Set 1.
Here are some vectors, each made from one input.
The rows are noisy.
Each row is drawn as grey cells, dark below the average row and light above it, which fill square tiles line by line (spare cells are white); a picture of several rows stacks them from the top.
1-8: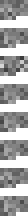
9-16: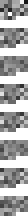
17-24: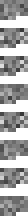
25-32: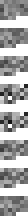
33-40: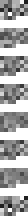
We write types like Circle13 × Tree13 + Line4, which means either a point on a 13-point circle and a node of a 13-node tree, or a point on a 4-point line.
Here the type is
Line5.
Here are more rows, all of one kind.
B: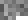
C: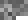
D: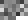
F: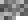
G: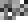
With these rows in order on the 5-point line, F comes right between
B and G.
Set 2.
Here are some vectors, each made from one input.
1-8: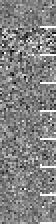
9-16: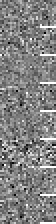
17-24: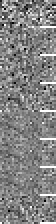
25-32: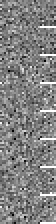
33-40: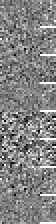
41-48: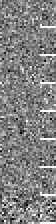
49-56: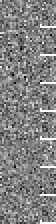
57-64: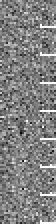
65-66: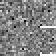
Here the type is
Tree8 + Unit.
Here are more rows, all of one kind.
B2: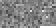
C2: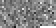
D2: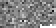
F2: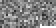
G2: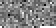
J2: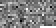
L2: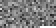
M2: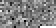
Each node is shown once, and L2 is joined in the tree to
B2 and J2.
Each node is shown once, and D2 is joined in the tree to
B2 and F2.
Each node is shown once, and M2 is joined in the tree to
C2.
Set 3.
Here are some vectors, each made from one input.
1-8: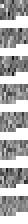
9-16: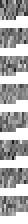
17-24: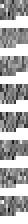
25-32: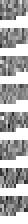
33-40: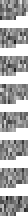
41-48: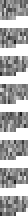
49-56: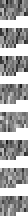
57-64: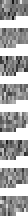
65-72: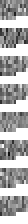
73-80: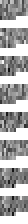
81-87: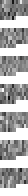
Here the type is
Tree12.
